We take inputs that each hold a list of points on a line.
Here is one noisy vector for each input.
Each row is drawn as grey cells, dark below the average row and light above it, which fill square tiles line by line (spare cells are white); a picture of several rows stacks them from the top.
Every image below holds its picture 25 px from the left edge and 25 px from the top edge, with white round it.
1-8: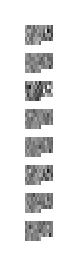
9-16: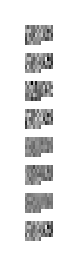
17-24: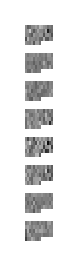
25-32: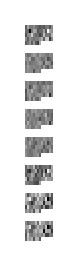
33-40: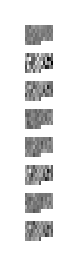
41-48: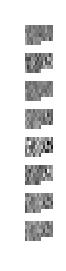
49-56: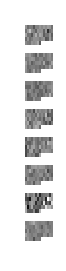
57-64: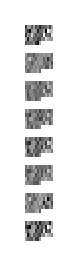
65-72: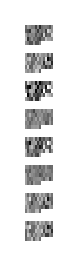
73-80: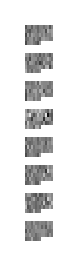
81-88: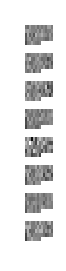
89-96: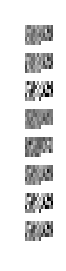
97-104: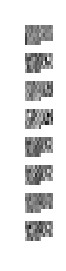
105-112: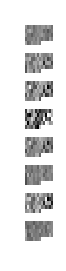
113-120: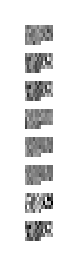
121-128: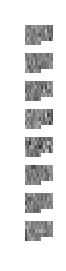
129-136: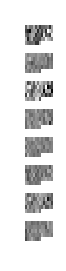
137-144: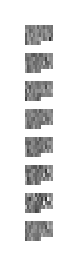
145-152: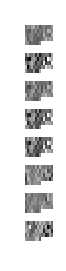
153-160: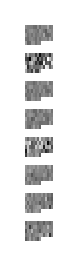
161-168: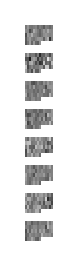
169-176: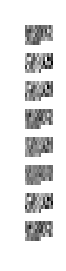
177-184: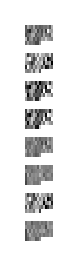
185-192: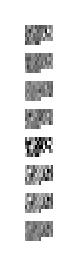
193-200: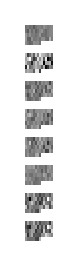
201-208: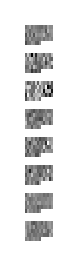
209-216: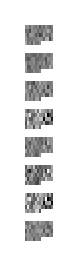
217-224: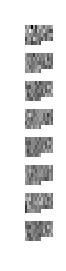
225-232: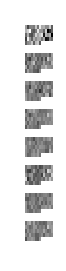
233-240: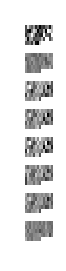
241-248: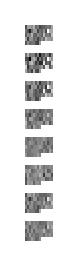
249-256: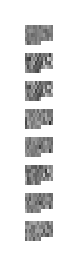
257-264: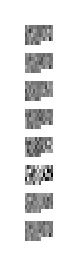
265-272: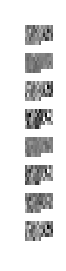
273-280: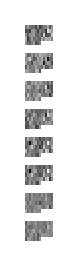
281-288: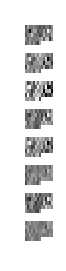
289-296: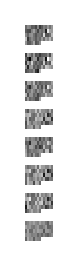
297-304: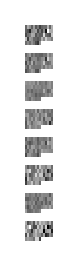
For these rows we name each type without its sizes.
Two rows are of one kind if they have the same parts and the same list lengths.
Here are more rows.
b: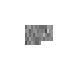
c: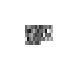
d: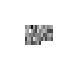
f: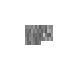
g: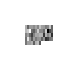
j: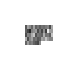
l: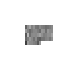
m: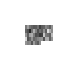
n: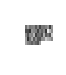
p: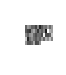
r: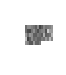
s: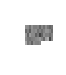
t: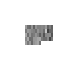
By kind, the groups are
b, f, g, p
c, j, l, n, r
d
m, s, t

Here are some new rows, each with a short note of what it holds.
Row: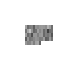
a list of two items
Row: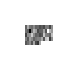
a list of one item
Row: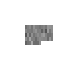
a list of two items
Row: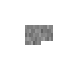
a list of two items
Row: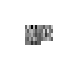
the empty list
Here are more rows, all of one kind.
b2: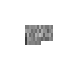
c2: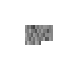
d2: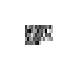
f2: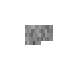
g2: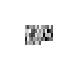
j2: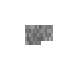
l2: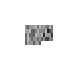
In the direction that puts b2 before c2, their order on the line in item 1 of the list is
b2, d2, g2, l2, f2, j2, c2.
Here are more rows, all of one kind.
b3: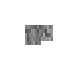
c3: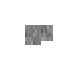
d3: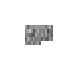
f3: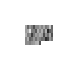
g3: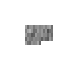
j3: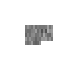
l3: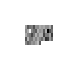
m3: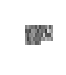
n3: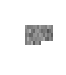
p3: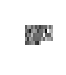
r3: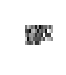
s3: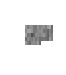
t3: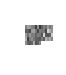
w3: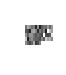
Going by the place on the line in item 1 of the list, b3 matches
l3, r3, t3 and w3.
